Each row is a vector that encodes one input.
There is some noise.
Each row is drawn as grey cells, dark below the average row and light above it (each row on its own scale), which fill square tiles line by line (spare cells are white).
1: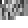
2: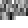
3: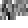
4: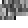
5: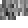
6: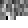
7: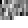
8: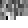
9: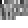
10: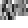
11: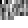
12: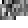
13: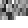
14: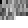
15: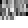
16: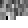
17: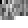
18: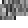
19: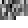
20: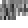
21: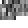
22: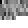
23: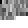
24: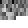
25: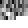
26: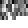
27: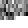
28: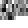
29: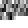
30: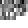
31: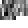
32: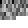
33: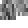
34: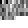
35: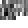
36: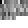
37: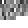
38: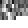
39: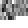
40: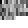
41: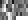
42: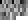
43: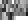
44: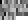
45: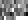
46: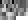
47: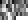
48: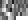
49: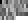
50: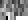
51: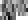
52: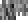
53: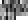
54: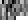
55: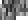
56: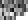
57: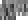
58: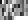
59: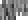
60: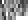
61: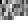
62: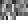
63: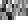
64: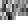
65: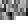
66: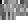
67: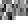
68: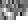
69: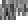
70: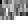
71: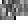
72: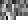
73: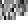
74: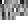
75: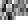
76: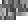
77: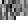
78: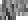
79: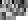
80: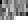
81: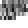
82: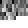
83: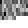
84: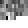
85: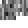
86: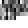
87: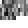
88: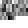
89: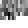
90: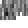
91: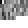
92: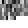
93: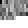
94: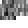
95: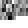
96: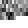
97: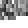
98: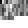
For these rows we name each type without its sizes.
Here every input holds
a point on a line and a true/false value.
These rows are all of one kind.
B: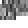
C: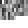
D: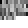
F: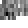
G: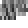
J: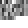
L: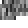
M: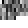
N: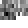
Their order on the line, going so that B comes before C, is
M, B, L, G, F, N, C, J, D.
